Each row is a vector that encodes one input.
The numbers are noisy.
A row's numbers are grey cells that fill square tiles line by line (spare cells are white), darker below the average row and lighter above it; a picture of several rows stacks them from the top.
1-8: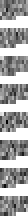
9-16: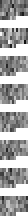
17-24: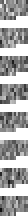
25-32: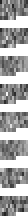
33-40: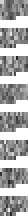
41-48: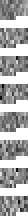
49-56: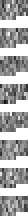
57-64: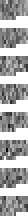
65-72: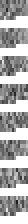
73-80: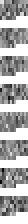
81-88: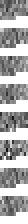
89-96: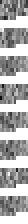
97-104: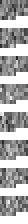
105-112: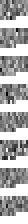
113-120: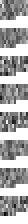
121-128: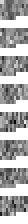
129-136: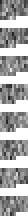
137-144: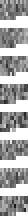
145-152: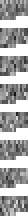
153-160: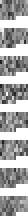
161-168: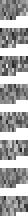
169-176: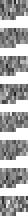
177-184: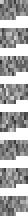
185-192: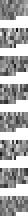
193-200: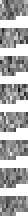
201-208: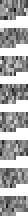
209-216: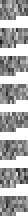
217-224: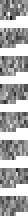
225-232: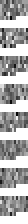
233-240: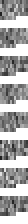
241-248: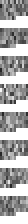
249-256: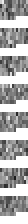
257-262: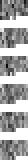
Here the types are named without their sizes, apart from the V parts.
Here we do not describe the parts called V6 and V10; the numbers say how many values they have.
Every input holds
either a point on a line, or a true/false value and a value of V6, or a value of V10.
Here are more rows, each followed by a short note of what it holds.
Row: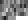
a true/false value and a value of V6
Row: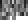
a true/false value and a value of V6
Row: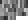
a true/false value and a value of V6
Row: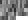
a true/false value and a value of V6
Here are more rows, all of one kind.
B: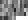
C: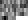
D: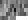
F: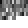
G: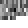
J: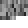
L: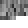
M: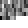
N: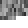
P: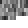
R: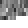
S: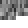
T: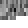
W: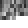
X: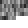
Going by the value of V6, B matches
C, M, W and X.
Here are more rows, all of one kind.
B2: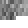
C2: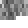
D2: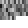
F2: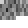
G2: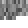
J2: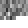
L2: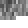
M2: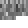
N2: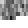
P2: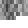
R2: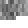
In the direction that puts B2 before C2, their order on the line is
G2, J2, L2, B2, R2, P2, C2, N2, F2, M2, D2.
